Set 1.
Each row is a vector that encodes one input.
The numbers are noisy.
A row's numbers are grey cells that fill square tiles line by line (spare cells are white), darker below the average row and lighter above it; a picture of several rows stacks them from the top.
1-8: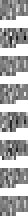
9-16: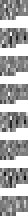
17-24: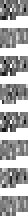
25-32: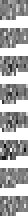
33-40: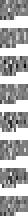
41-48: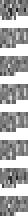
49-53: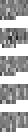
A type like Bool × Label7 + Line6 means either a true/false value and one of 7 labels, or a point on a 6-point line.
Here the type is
Bool × Bool × Bool + Unit.
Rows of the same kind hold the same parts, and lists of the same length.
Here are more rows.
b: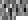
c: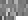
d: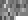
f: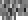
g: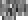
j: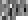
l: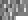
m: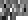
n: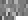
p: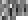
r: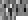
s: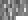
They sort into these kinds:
b, c, d, f, g, j, l, n, p, r, s
m

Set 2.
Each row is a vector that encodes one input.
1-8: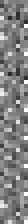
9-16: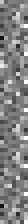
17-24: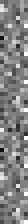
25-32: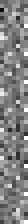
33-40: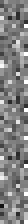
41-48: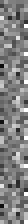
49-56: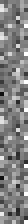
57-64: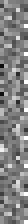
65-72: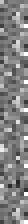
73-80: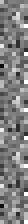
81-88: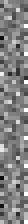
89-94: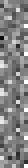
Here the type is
Label5.
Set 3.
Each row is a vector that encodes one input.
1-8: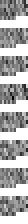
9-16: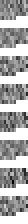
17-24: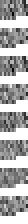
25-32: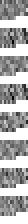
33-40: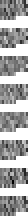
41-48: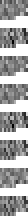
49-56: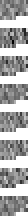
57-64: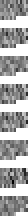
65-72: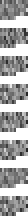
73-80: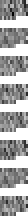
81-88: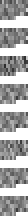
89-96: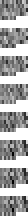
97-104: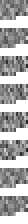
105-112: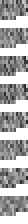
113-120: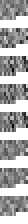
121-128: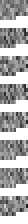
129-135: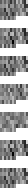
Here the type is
Line7.
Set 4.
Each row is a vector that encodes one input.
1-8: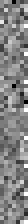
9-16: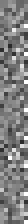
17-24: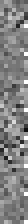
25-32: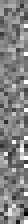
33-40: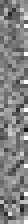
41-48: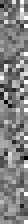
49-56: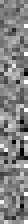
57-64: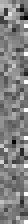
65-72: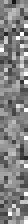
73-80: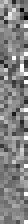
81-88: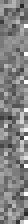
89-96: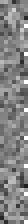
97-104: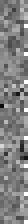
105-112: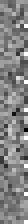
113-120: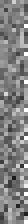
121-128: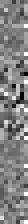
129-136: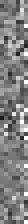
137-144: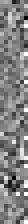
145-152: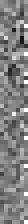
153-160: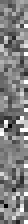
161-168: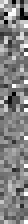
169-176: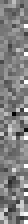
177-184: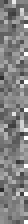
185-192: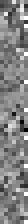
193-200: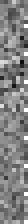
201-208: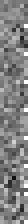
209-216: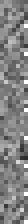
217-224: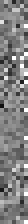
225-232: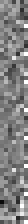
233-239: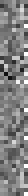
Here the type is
Bool × Bool × Bool + Unit.
